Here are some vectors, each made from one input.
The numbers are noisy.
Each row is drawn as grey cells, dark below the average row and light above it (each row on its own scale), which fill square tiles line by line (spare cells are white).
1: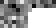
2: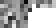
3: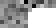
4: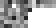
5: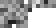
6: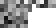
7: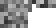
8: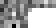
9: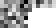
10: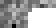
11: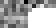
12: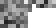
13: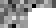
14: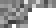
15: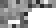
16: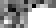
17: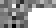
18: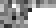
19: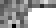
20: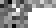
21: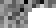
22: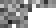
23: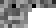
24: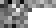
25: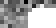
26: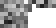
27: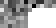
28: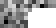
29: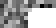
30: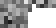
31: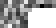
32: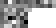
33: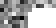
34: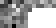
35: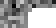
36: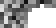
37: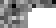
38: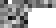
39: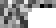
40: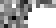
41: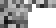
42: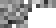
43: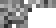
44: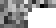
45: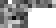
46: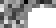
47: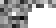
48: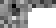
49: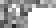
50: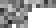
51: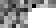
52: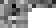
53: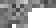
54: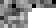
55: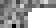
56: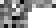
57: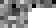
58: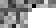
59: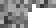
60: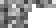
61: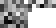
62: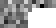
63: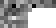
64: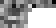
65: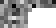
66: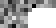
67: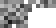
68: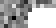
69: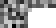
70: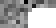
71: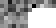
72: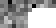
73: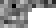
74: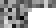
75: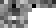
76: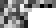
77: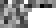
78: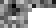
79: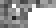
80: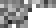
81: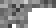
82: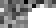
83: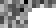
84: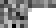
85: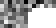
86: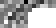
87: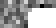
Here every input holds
a point on a 6-point line, together with either a point on a 5-point circle and a true/false value, or a fixed value.
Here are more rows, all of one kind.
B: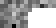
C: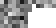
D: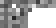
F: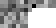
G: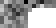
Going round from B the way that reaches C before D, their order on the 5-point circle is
B, F, C, G, D.
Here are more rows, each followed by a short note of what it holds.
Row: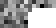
a point on a 6-point line
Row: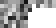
a point on a 5-point circle, a point on a 6-point line and a true/false value
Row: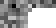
a point on a 6-point line
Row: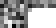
a point on a 5-point circle, a point on a 6-point line and a true/false value
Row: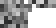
a point on a 6-point line
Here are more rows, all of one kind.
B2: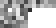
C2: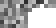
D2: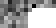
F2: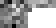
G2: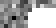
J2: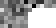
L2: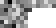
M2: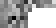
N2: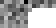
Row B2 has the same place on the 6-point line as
G2 and L2.
